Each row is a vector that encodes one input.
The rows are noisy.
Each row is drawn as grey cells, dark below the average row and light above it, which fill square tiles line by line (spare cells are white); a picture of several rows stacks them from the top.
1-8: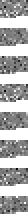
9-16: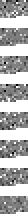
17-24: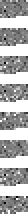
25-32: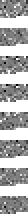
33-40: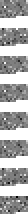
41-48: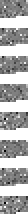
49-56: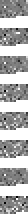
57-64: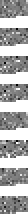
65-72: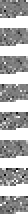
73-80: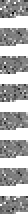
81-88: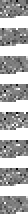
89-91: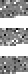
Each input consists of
either a point on a 6-point line, or a point on a 7-point line.
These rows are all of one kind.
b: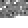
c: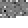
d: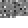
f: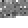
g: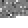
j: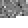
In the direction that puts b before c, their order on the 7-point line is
b, g, f, d, c, j.
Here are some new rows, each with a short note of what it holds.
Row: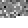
a point on a 6-point line
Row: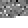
a point on a 6-point line
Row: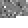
a point on a 7-point line
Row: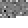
a point on a 7-point line
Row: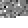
a point on a 6-point line
